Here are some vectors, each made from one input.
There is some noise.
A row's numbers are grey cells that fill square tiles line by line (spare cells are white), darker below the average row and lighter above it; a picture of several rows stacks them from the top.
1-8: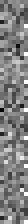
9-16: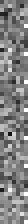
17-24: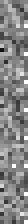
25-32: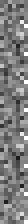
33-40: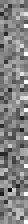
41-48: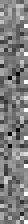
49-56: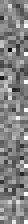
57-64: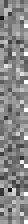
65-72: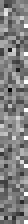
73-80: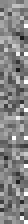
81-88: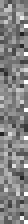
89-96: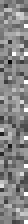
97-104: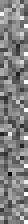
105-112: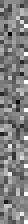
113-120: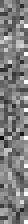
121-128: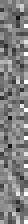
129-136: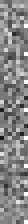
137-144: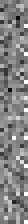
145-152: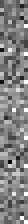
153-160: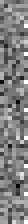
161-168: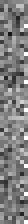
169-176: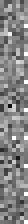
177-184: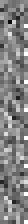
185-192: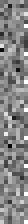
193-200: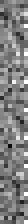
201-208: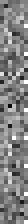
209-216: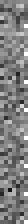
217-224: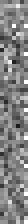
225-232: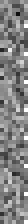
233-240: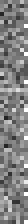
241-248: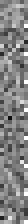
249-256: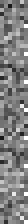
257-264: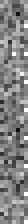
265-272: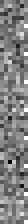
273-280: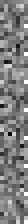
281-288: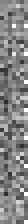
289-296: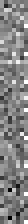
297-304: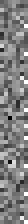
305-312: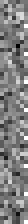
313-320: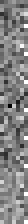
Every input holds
either a point on an 8-point line, or three true/false values, or a list of up to three points on a 4-point line.
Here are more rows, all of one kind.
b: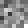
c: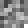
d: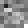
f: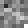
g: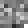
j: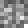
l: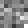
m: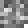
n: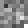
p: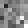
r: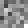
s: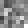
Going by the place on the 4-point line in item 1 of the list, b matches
d and r.
